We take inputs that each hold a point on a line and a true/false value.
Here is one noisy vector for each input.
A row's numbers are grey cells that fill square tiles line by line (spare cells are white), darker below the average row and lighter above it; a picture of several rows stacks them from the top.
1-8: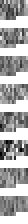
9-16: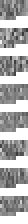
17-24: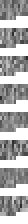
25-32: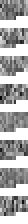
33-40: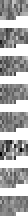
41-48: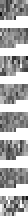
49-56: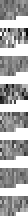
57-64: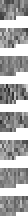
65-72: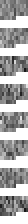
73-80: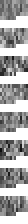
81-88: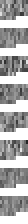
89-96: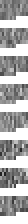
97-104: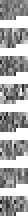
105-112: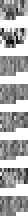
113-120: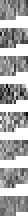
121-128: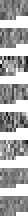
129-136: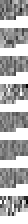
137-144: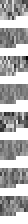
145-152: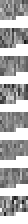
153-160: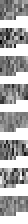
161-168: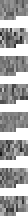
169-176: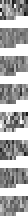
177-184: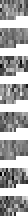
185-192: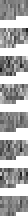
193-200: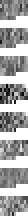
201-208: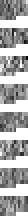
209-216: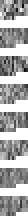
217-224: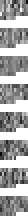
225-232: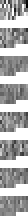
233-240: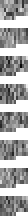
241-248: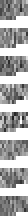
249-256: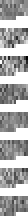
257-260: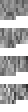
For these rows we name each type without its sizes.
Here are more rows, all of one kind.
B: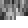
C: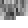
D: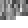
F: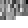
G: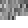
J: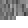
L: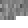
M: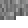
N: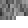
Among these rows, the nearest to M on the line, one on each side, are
G and L.
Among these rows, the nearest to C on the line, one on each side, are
D and F.
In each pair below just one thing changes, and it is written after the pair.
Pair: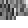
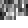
the true/false value
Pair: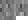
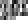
the true/false value
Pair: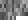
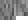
the true/false value
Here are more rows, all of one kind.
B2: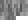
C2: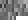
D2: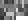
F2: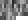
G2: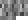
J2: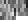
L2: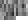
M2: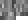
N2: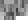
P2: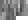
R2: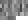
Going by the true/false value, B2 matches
L2, N2, P2 and R2.
